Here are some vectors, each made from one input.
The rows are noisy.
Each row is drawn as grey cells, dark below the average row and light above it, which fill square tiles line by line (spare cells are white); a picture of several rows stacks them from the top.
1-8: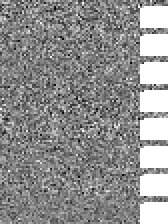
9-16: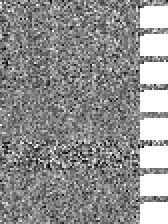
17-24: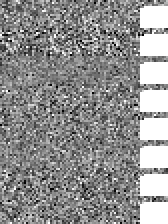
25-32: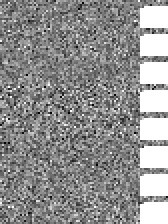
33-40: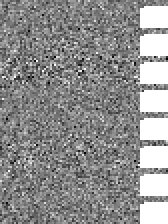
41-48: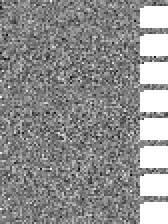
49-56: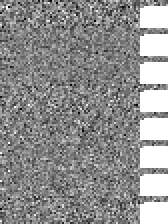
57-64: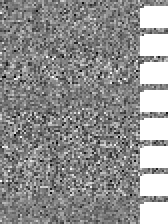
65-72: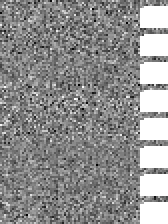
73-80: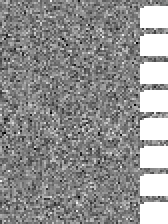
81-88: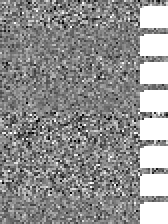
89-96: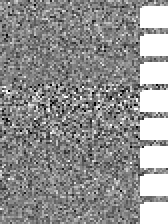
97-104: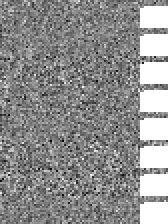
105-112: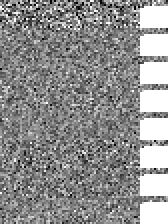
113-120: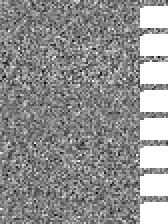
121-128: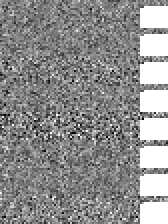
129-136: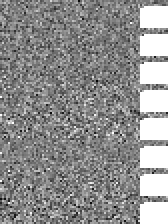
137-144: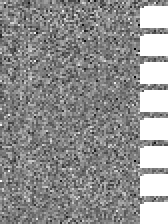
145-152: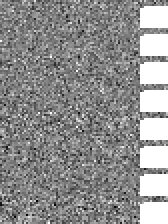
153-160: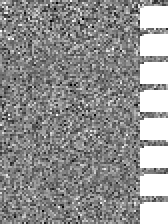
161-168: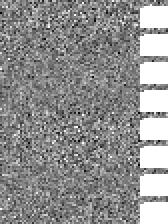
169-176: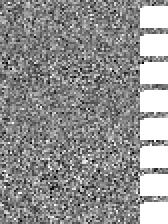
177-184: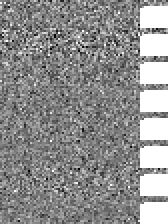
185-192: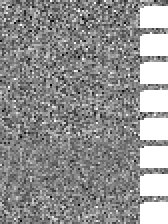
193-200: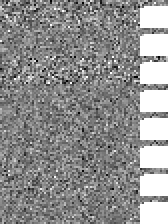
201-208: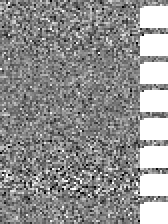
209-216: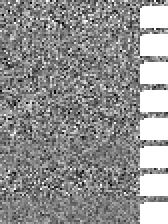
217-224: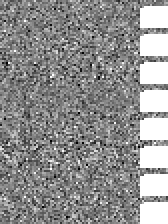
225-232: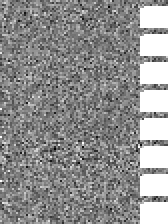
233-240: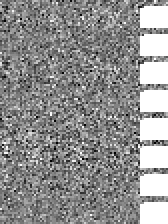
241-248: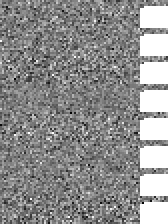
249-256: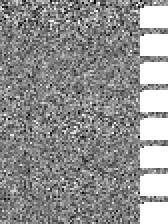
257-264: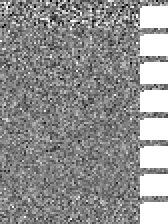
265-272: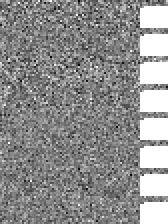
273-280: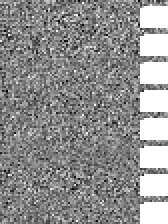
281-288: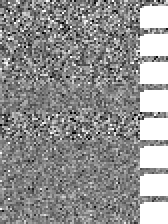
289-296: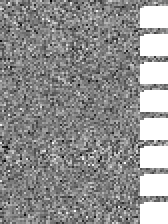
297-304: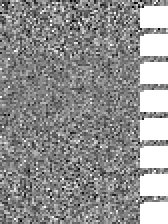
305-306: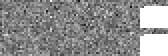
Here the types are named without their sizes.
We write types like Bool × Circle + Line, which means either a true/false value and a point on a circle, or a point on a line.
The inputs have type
(Bool × (Tree + Unit) + Label) × Label.
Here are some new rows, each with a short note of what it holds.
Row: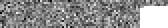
two labels
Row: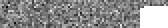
a label, a node of a tree and a true/false value
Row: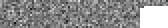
a label, a node of a tree and a true/false value
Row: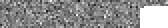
a label and a true/false value
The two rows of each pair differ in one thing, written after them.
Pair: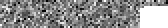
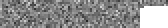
the label
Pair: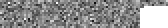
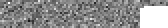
the node of the tree
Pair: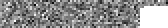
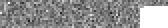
the node of the tree
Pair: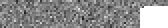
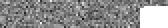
the true/false value
